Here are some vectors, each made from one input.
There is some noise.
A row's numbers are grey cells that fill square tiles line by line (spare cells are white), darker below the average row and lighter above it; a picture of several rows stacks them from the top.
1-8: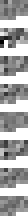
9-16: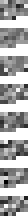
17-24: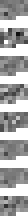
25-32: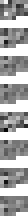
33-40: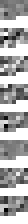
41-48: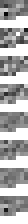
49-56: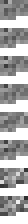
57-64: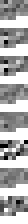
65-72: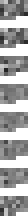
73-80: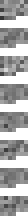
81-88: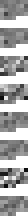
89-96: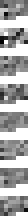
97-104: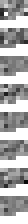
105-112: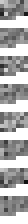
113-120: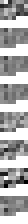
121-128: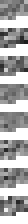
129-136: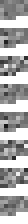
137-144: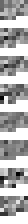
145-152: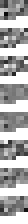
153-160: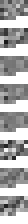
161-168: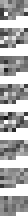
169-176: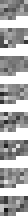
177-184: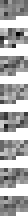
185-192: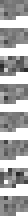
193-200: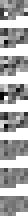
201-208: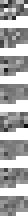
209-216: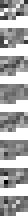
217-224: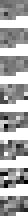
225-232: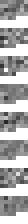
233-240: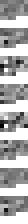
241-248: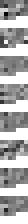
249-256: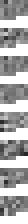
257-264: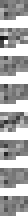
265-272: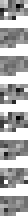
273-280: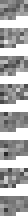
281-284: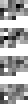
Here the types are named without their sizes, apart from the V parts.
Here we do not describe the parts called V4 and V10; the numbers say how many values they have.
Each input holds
either a point on a circle, or a fixed value, or a true/false value, a value of V4 and a value of V10.
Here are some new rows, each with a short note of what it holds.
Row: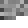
a point on a circle
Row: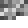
a point on a circle
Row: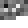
a fixed value
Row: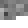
a true/false value, a value of V4 and a value of V10
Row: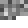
a point on a circle
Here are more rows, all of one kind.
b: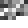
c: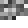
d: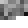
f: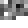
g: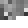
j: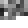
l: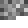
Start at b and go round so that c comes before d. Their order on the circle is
b, c, f, j, d, g, l.
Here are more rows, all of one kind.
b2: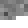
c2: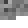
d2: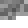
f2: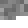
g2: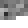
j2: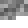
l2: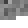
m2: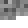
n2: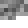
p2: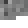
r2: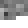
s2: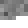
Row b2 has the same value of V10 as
g2 and m2.
